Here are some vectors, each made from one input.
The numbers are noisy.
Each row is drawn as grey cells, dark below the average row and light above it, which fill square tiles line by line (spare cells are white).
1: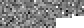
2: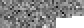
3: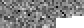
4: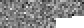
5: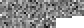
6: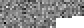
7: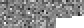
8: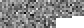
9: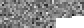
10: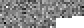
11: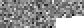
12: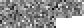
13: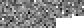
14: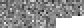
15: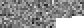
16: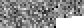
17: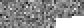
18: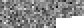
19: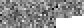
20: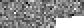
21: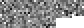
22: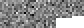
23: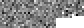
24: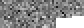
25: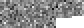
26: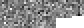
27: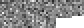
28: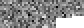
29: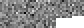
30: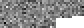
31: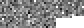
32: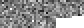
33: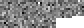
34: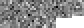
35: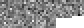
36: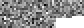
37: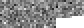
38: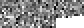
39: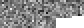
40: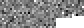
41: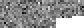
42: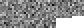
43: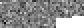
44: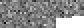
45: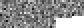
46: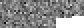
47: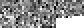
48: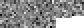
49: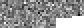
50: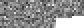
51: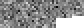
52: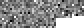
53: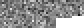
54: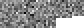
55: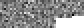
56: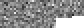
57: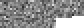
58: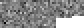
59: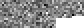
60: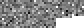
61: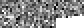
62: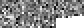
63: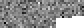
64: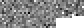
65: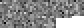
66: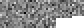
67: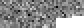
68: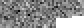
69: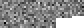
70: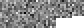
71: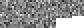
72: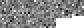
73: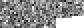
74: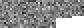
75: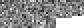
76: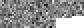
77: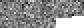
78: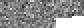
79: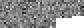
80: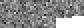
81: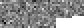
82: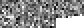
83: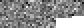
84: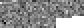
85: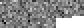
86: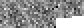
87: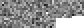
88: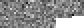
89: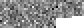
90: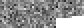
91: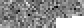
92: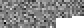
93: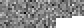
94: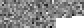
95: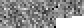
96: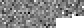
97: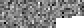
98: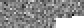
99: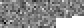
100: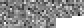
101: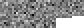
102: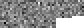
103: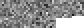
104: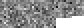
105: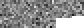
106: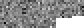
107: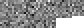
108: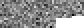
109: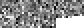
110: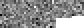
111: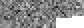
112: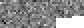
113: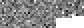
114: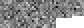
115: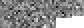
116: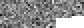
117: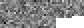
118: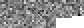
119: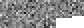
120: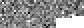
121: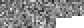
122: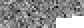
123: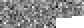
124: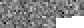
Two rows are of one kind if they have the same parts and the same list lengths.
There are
2 kinds of row.
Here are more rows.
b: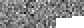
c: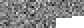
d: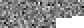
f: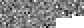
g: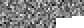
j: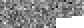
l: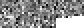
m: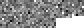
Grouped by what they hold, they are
b, c, d, f, g, j, m
l

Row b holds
a node of a 9-node tree.
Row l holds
a fixed value.
